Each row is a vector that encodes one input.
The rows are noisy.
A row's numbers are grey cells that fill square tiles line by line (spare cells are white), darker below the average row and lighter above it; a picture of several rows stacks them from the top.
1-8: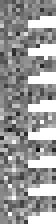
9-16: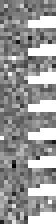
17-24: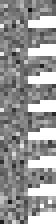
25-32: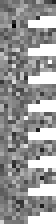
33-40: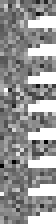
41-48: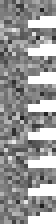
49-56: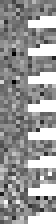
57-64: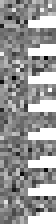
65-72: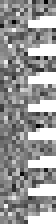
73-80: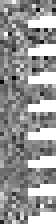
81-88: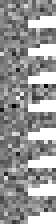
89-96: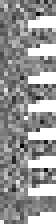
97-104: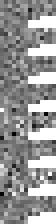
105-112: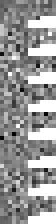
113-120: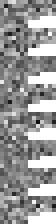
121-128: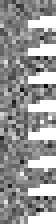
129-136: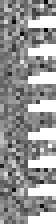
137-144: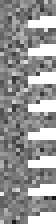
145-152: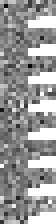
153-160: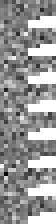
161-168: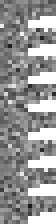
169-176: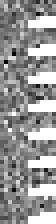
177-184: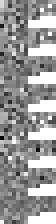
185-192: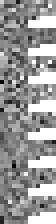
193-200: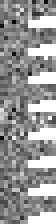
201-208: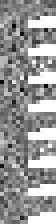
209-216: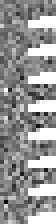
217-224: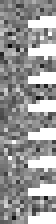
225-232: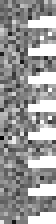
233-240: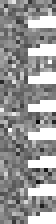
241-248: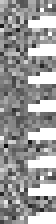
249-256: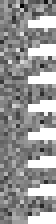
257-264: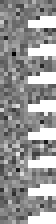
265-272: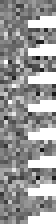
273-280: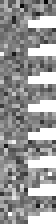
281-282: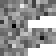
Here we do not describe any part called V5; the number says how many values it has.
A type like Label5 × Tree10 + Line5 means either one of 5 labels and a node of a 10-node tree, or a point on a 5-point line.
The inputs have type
Bool × Line6 + List2(Line4) × V5.
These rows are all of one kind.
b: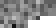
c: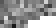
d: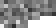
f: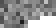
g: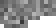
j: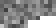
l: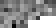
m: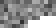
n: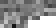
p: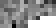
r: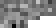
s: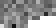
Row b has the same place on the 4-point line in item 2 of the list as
j, l and n.
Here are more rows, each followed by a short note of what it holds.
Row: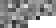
a value of V5, together with a list of one item
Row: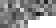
a value of V5, together with the empty list
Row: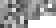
a point on a 6-point line and a true/false value
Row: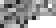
a point on a 6-point line and a true/false value
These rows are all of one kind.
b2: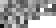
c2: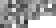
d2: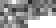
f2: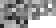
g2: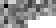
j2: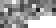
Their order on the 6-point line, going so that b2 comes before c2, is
j2, b2, c2, d2, f2, g2.
